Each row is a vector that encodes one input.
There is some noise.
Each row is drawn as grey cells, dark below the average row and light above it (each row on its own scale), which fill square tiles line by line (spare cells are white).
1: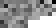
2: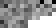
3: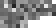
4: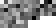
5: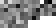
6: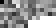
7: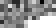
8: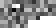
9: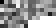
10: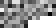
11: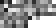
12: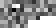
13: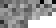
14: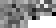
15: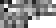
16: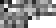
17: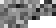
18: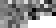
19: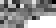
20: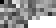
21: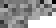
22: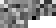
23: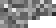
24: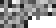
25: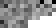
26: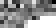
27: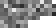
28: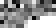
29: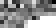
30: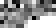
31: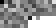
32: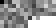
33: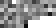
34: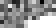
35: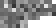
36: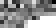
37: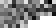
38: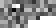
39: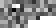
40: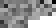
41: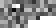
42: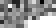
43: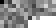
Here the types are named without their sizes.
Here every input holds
a list of points on a line.
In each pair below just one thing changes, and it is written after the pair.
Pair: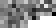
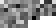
the place on the line in item 2 of the list
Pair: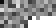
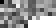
the place on the line in item 2 of the list
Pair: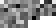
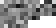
the place on the line in item 2 of the list
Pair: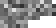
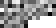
the place on the line in item 1 of the list
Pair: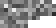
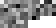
the place on the line in item 1 of the list
